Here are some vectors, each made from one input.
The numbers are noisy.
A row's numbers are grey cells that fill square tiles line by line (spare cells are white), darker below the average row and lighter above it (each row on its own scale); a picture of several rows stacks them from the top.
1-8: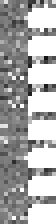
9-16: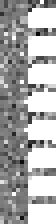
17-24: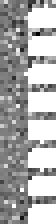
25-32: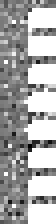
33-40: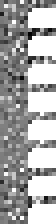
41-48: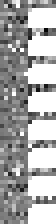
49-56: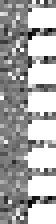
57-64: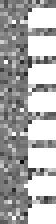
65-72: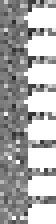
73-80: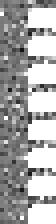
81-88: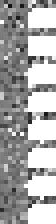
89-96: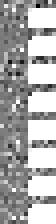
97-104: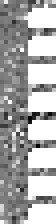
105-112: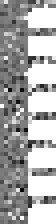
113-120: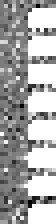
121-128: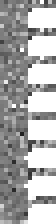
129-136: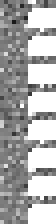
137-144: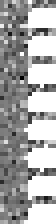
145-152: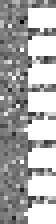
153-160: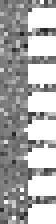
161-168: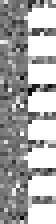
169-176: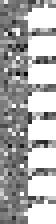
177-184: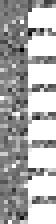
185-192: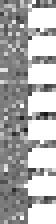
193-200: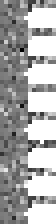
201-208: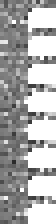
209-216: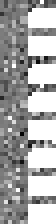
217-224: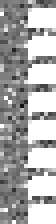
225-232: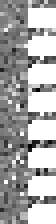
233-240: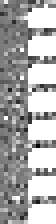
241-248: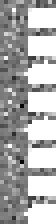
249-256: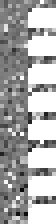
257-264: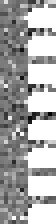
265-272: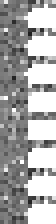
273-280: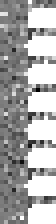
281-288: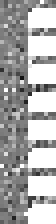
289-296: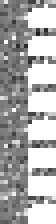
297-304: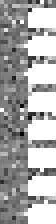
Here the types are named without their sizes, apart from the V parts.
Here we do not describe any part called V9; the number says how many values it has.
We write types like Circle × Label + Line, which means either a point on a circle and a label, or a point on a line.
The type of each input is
Bool × (Label + Line) + V9 × V9.
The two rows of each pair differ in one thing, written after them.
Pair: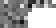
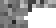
the place on the line
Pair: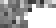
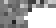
the true/false value
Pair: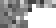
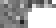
the place on the line
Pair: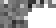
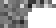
the place on the line
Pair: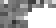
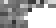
the place on the line
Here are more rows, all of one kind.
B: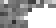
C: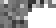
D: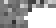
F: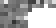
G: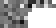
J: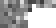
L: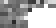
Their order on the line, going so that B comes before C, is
J, D, L, B, F, C, G.
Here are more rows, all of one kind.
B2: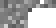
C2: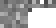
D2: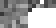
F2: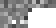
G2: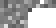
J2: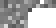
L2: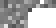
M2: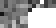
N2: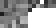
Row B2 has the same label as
G2, J2 and L2.
